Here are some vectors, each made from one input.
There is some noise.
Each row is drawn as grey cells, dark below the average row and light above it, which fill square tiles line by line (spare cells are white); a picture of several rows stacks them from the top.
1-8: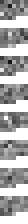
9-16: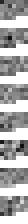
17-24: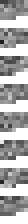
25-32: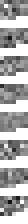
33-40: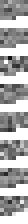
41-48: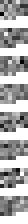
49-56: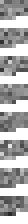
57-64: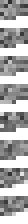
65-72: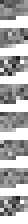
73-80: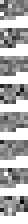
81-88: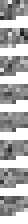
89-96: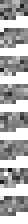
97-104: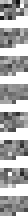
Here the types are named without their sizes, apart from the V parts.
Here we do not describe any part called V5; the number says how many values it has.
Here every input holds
a node of a tree, together with either a point on a line, or a value of V5.
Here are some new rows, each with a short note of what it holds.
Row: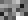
a point on a line and a node of a tree
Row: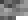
a node of a tree and a value of V5
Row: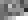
a node of a tree and a value of V5
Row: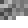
a point on a line and a node of a tree
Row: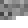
a point on a line and a node of a tree
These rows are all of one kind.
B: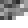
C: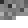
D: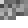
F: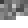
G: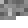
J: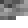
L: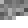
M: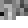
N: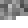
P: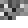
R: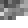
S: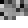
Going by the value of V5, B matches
J, R and S.
